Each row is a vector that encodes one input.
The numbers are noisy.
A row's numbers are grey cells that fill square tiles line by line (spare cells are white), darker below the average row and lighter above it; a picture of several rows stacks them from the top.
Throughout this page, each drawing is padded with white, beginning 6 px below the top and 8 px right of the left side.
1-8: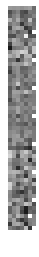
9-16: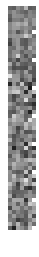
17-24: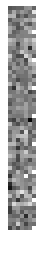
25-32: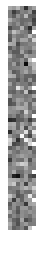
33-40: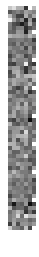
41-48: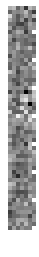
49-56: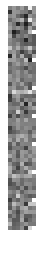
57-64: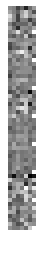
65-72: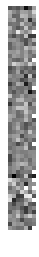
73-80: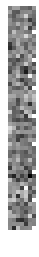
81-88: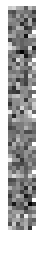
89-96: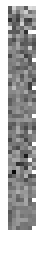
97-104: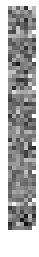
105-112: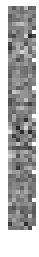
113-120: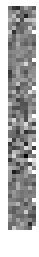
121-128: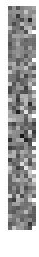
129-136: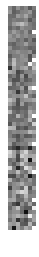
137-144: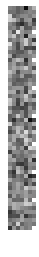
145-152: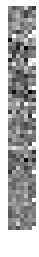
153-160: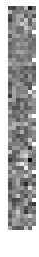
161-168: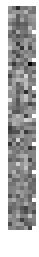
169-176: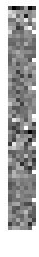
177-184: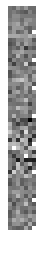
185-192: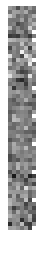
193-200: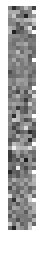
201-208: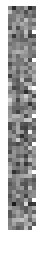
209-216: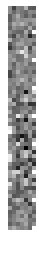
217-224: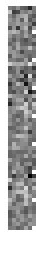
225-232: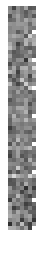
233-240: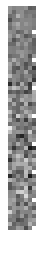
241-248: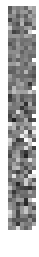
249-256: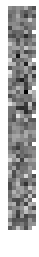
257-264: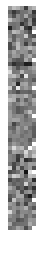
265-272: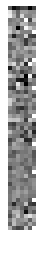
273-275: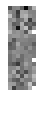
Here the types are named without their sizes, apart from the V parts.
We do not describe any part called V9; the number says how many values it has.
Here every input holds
either a label and a true/false value, or a value of V9.
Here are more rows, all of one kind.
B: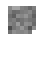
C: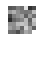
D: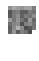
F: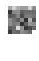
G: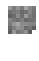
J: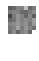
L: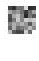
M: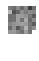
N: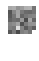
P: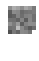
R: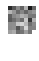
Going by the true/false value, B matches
L and M.
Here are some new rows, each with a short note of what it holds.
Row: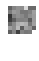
a label and a true/false value
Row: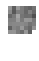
a label and a true/false value
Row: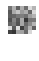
a value of V9
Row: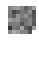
a label and a true/false value
